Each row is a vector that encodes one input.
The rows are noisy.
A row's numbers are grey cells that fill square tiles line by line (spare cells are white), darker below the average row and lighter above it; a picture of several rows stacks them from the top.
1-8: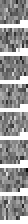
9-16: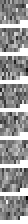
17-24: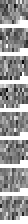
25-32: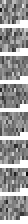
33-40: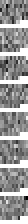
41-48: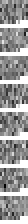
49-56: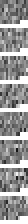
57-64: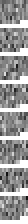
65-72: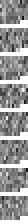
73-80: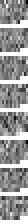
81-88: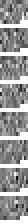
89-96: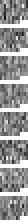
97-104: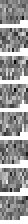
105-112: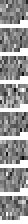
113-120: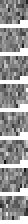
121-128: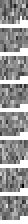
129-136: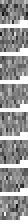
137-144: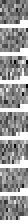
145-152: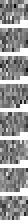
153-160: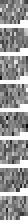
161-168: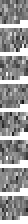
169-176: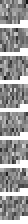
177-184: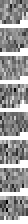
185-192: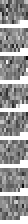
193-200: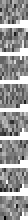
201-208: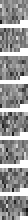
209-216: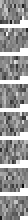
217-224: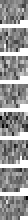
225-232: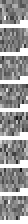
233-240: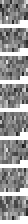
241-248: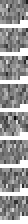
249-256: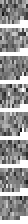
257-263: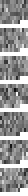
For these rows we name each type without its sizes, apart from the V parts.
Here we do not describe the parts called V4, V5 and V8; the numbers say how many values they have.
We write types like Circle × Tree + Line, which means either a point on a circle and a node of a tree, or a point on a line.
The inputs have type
(Bool × V5 + (Line + V4) × Tree) × V8.
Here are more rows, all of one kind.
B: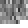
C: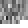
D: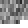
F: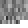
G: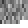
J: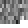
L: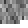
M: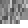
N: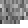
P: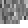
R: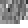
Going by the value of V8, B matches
C, F, G and M.
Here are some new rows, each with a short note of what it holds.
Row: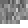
a point on a line, a node of a tree and a value of V8
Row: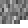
a point on a line, a node of a tree and a value of V8
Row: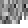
a point on a line, a node of a tree and a value of V8
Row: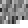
a true/false value, a value of V5 and a value of V8
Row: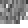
a node of a tree, a value of V4 and a value of V8
